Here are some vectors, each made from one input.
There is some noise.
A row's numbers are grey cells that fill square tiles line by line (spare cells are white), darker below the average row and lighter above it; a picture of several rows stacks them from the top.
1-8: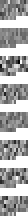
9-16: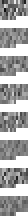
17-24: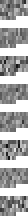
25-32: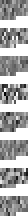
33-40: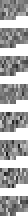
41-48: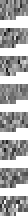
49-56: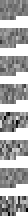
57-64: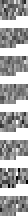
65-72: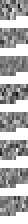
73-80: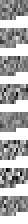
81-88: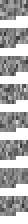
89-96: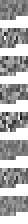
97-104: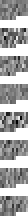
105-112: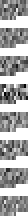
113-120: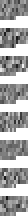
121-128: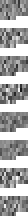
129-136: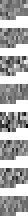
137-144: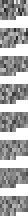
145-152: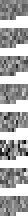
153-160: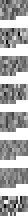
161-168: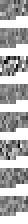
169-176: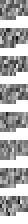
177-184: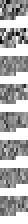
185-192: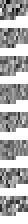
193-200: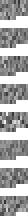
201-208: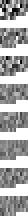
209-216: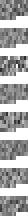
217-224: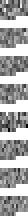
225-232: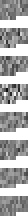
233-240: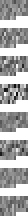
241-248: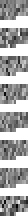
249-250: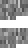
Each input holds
a list of up to two points on a 5-point line.
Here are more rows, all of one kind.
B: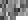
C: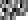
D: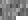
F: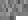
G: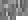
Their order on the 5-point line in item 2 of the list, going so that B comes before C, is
F, B, G, D, C.
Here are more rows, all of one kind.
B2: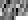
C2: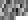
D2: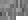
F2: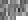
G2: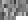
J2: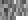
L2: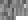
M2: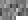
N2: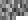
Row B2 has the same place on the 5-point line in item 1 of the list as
C2, J2 and L2.
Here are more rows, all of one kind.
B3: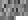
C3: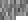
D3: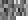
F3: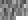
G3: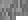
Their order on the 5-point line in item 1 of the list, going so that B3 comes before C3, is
D3, F3, B3, G3, C3.
